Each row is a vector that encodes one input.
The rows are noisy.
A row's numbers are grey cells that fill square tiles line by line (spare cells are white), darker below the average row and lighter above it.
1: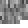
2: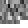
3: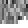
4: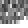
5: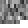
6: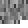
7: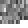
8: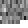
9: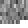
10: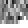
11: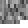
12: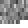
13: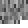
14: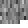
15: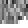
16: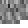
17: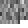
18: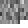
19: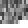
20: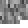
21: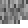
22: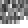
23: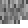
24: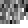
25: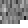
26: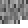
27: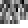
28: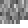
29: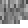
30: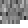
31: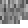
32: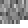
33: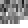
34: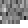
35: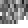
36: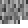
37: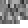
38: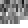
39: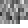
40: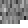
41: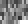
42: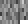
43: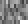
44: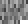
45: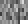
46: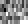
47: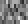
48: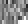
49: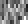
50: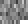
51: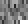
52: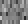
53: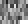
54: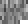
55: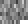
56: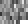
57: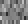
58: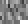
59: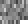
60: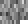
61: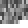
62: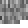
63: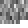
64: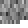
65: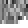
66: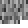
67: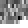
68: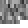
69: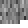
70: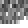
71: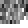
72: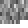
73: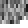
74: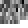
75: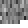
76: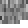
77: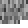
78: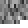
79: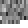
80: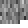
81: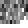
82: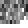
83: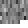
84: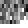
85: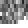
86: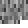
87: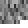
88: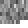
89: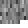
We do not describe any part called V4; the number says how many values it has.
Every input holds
a true/false value, together with either a point on a 6-point line, or a value of V4.
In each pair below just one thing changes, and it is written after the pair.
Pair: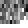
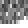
the value of V4
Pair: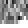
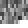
the value of V4
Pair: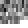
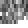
the value of V4
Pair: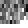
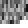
the true/false value
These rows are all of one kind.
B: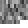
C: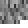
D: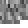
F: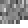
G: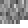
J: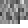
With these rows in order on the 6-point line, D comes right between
F and G.
